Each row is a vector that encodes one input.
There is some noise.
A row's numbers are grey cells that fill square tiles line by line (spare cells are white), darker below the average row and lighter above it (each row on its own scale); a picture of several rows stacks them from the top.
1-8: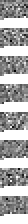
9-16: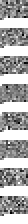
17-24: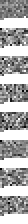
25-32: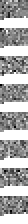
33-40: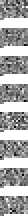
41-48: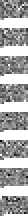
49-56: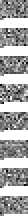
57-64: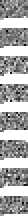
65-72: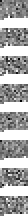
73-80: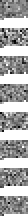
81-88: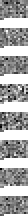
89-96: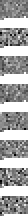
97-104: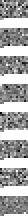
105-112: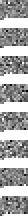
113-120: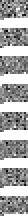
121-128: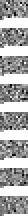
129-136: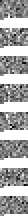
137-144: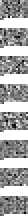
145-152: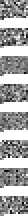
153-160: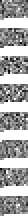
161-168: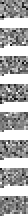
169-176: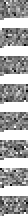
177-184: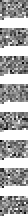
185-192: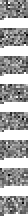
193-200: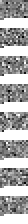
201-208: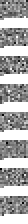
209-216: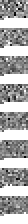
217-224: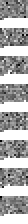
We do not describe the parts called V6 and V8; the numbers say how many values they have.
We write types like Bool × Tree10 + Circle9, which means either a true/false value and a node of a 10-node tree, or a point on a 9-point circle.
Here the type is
(Bool × Bool × Bool × Bool + Line5 × Tree9) × V6 × V8.
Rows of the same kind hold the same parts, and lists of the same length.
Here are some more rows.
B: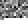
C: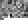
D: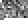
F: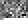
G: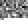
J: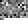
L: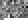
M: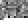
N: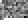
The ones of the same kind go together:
B, C, F, G, J, L
D, M, N

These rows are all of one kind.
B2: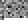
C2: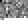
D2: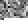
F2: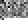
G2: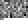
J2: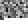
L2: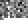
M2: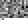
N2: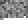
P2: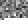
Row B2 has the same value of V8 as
D2, J2 and P2.
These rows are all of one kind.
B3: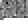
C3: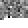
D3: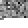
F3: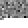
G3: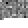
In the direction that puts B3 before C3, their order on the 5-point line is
G3, B3, D3, F3, C3.
